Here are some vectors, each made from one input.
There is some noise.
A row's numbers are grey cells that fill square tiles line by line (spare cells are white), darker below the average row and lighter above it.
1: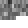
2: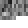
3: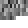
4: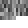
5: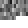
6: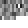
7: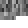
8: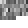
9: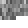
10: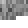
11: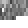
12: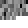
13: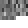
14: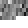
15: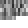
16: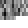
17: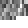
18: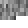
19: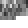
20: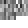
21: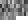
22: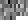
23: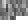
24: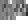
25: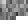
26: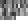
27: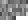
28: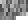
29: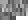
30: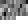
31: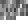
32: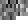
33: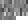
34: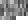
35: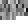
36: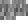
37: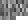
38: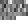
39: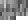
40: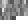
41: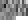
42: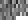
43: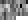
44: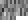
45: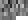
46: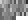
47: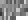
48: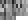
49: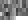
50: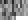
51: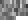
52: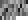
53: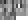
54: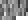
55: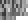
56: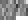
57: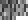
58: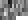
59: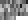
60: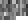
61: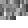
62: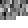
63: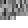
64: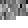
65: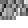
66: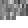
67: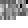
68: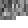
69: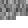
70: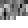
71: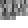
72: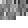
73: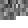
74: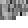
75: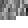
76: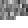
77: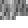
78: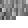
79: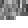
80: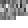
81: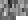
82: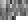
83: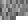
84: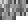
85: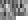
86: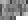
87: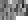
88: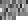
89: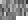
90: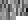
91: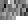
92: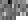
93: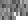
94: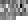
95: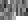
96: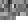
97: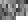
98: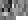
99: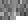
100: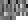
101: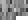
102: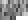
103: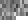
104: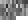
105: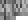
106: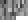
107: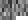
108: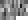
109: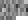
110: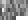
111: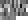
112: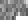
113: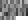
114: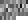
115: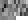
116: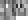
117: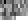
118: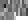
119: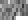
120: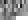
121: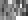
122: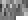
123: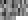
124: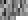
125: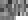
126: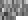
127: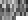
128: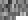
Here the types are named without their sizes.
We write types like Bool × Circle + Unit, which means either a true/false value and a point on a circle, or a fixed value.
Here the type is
(Bool × Bool × Bool + Unit) × Label + Line.
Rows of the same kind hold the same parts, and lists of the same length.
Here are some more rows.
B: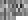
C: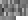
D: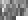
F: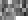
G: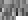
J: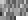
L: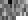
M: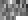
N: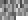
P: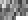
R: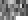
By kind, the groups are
B, N
C, D, F, G, J, M, P, R
L

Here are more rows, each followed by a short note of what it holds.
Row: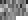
a point on a line
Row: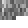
a label and three true/false values
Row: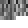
a label
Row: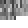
a point on a line
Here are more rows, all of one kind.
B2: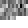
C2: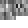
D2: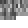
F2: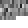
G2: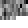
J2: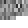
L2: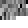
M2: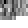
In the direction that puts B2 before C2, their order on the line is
F2, L2, G2, B2, C2, J2, M2, D2.
